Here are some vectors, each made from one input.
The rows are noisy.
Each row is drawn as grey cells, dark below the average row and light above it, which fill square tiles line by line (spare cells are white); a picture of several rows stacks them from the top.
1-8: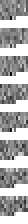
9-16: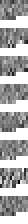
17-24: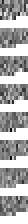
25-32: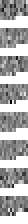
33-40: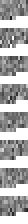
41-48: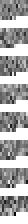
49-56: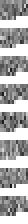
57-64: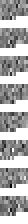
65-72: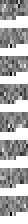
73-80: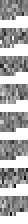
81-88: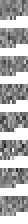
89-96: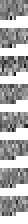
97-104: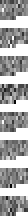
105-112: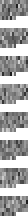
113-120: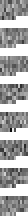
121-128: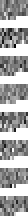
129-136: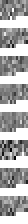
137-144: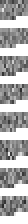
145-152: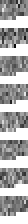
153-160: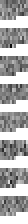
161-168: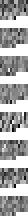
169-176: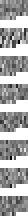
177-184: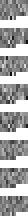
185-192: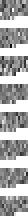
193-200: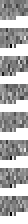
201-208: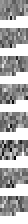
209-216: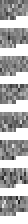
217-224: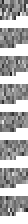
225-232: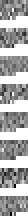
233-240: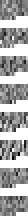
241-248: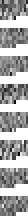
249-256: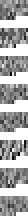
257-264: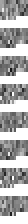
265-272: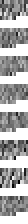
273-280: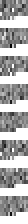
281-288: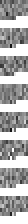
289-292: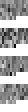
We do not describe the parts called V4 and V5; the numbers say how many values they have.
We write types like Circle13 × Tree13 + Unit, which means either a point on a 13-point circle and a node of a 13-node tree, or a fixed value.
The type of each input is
Bool × List2(V4) + Line6 × (Tree12 + Unit) × V5 + Line7.
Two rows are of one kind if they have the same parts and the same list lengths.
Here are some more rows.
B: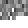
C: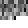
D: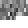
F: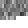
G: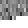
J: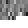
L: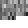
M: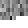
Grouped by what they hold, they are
B
C
D
F, G
J, L
M

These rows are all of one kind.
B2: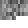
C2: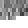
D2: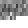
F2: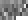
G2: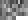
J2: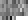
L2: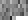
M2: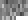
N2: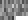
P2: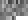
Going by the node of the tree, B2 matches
J2, L2 and N2.
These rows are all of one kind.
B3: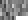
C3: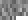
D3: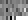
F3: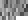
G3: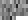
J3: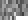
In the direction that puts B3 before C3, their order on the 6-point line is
B3, J3, F3, C3, G3, D3.
